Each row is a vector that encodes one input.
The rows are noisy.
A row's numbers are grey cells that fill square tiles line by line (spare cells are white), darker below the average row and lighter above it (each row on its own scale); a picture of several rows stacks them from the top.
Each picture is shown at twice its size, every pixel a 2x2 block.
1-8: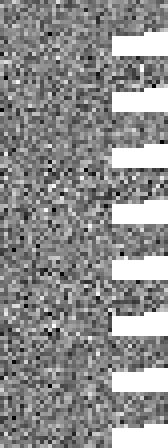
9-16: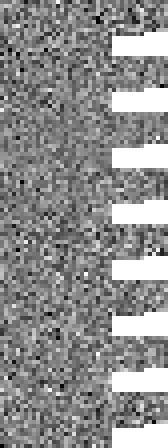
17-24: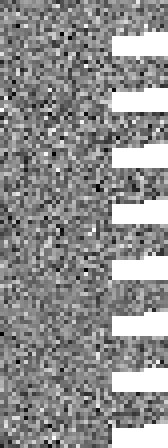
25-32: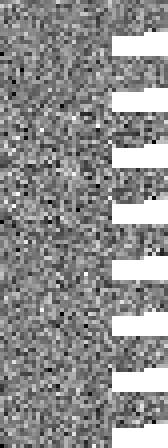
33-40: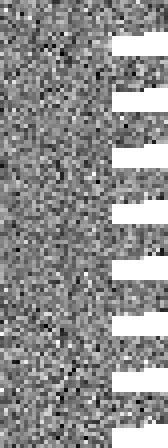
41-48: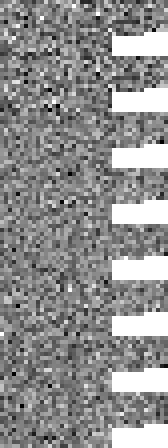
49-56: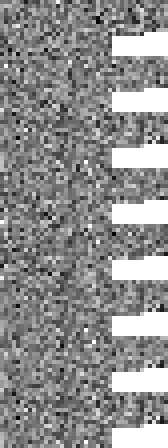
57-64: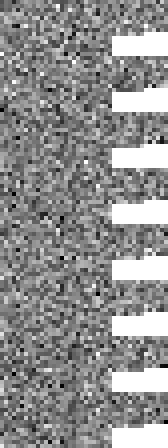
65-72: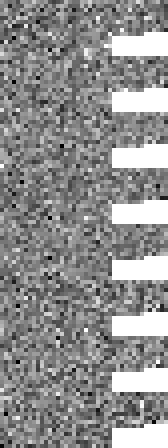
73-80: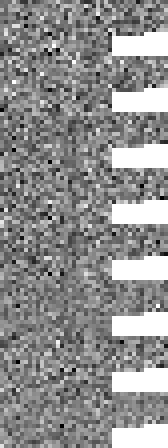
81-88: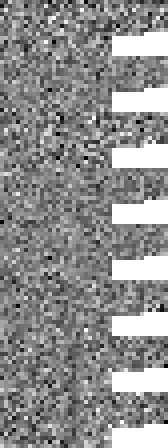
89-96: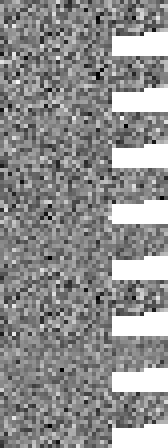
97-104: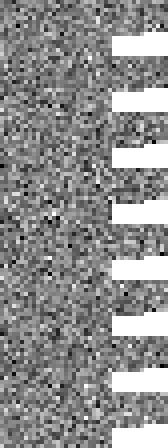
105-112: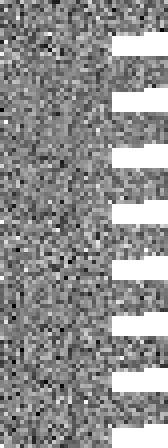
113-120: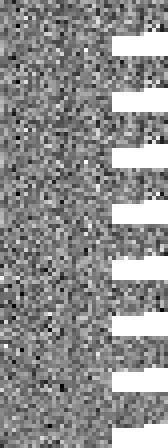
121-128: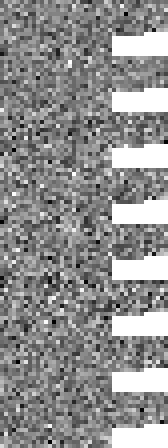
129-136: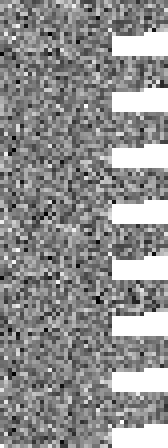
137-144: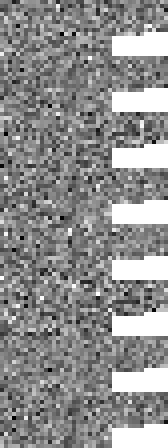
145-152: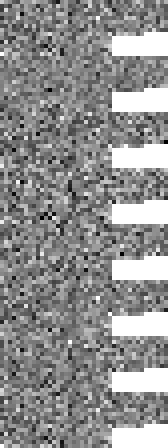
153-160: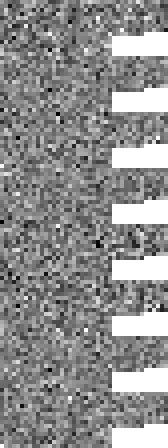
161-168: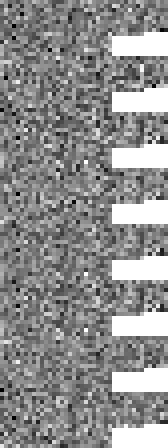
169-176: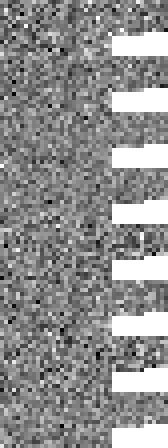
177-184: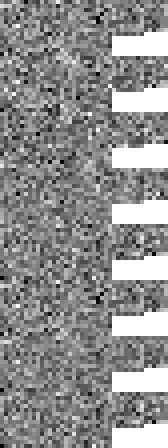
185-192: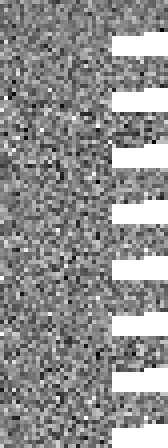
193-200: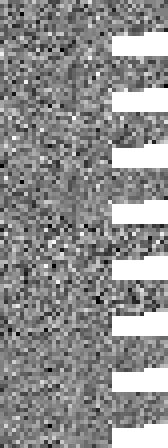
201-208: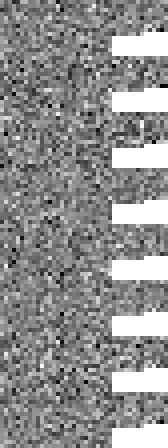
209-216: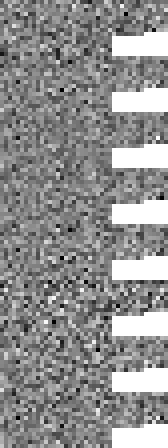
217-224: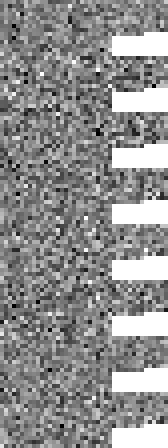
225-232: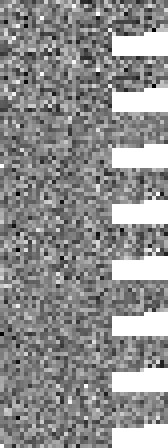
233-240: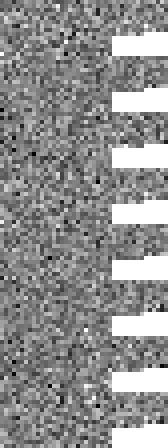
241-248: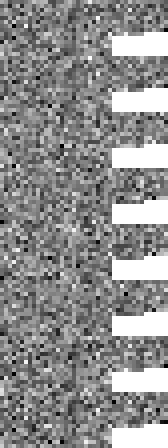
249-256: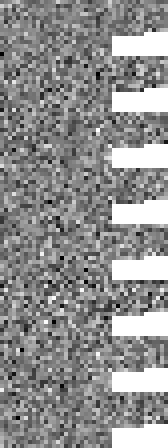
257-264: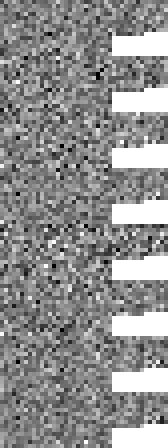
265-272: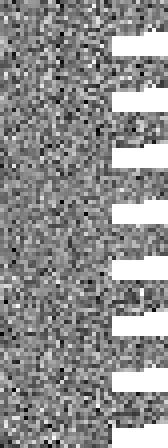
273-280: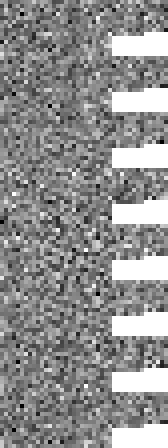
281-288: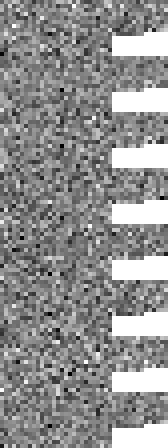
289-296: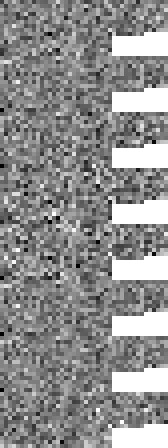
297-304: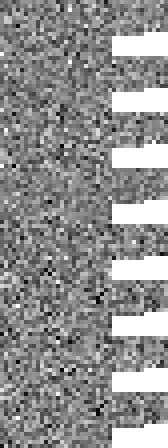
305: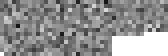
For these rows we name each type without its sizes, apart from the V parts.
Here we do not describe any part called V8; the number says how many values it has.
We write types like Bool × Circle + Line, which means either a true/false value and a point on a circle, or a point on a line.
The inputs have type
Bool × Bool × Bool × Bool + Tree × (Tree + Unit) × (Tree × V8 + Unit) + Unit.
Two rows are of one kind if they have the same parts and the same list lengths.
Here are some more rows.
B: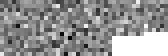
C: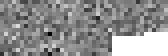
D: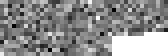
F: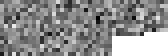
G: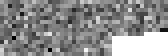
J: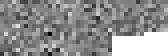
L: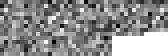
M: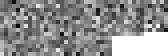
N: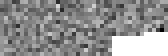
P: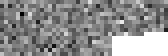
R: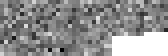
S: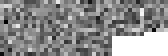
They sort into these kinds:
B, N
C, F, J, S
D, G, R
L
M
P

